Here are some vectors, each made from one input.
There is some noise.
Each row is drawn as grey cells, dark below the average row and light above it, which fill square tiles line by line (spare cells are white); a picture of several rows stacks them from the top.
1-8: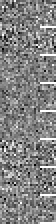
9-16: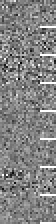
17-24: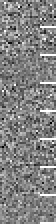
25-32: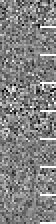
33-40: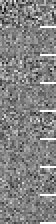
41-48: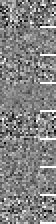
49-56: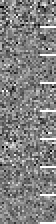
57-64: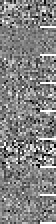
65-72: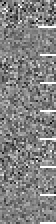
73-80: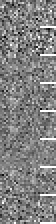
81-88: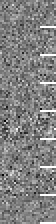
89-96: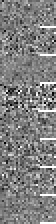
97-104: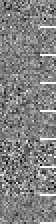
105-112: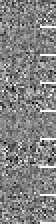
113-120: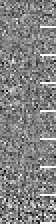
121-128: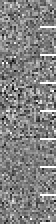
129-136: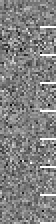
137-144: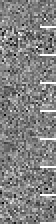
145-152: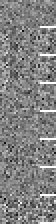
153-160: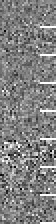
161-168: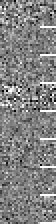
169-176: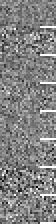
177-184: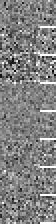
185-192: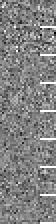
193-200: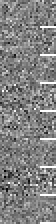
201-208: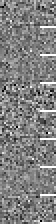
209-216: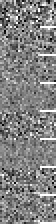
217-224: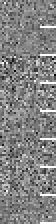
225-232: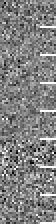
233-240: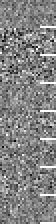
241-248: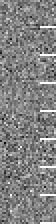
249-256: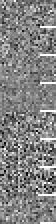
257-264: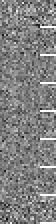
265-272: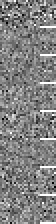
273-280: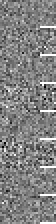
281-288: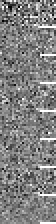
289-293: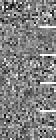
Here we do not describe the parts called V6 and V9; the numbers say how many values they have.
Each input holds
a value of V6, together with either a true/false value and a value of V9, or a list of up to two points on an 8-point line.
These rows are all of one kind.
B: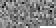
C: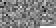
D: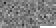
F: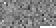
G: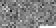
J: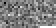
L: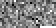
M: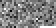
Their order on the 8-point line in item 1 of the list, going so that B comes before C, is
L, B, M, D, C, G, F, J.
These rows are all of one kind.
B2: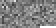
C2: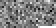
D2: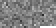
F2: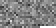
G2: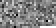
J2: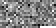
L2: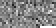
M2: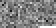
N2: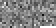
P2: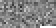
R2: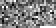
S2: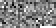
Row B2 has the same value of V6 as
G2, M2 and R2.
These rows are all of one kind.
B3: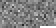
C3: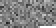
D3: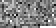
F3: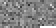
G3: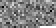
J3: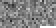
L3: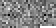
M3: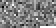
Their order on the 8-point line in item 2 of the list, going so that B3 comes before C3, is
L3, M3, D3, J3, G3, B3, C3, F3.
